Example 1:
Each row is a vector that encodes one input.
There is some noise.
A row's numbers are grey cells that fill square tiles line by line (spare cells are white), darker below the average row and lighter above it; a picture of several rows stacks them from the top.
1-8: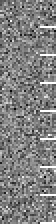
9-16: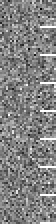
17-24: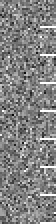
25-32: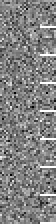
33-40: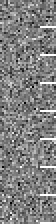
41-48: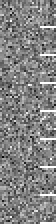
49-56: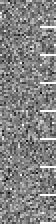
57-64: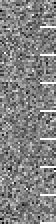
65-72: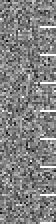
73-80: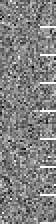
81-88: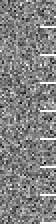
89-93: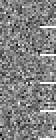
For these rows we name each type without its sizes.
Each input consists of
a point on a circle.
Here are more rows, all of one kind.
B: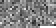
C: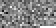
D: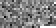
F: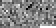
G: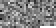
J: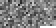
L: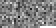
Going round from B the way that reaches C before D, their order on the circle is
B, G, C, J, D, L, F.
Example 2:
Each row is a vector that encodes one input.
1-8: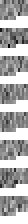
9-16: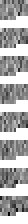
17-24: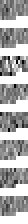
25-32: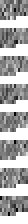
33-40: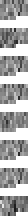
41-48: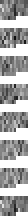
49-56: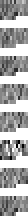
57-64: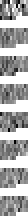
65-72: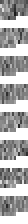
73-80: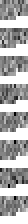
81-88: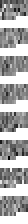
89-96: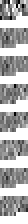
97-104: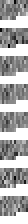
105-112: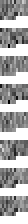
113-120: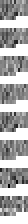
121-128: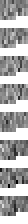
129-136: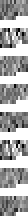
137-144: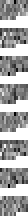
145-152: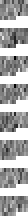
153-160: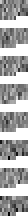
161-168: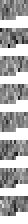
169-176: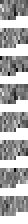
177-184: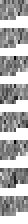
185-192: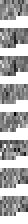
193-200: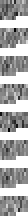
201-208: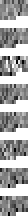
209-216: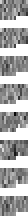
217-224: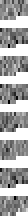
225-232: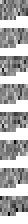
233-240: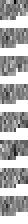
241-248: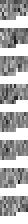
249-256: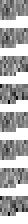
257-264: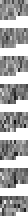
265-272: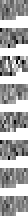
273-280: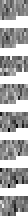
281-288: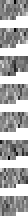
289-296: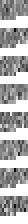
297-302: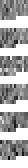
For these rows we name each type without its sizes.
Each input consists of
either a fixed value, or a node of a tree.
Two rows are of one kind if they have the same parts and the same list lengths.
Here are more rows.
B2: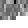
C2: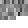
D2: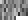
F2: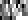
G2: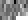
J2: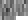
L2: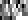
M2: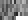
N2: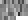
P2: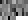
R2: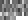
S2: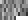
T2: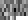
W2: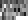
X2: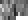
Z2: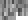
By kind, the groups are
B2, C2, D2, G2, J2, M2, N2, P2, R2, S2, T2, W2, X2, Z2
F2, L2

